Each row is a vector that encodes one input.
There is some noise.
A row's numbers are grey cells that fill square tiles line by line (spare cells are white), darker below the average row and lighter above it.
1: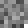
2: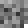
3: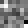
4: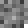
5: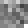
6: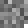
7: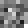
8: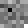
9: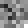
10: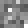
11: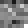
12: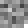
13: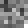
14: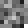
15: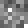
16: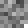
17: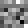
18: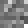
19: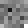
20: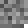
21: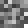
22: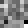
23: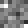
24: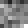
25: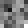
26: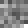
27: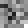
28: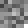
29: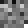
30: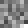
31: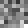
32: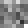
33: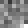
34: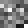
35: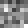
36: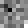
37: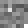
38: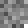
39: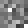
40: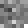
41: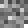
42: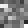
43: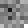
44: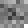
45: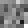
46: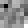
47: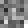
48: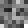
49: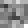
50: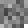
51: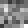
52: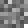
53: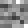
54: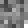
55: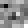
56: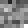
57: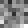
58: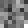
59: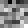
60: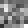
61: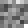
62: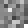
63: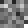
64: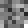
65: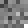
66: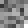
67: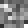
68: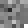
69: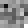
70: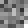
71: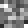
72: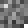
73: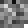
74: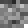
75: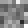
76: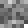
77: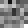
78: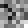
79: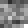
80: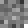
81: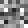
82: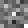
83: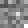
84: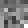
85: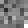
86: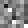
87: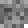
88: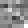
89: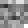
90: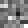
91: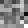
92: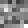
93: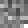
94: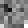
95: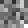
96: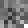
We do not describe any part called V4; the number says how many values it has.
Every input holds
a point on a 6-point circle, together with either a point on a 5-point line, or a value of V4.
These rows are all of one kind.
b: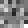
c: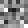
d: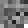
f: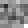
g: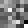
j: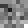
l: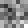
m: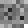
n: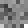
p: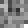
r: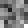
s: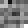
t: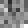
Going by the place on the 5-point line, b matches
d and f.
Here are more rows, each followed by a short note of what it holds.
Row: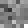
a point on a 6-point circle and a point on a 5-point line
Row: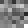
a point on a 6-point circle and a point on a 5-point line
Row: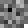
a point on a 6-point circle and a point on a 5-point line
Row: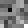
a point on a 6-point circle and a point on a 5-point line
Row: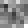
a point on a 6-point circle and a point on a 5-point line
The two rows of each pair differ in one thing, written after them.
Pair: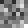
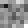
the place on the 6-point circle
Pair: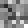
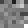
the place on the 6-point circle
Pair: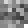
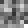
the place on the 6-point circle
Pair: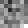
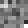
the place on the 5-point line
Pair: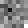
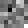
the place on the 6-point circle
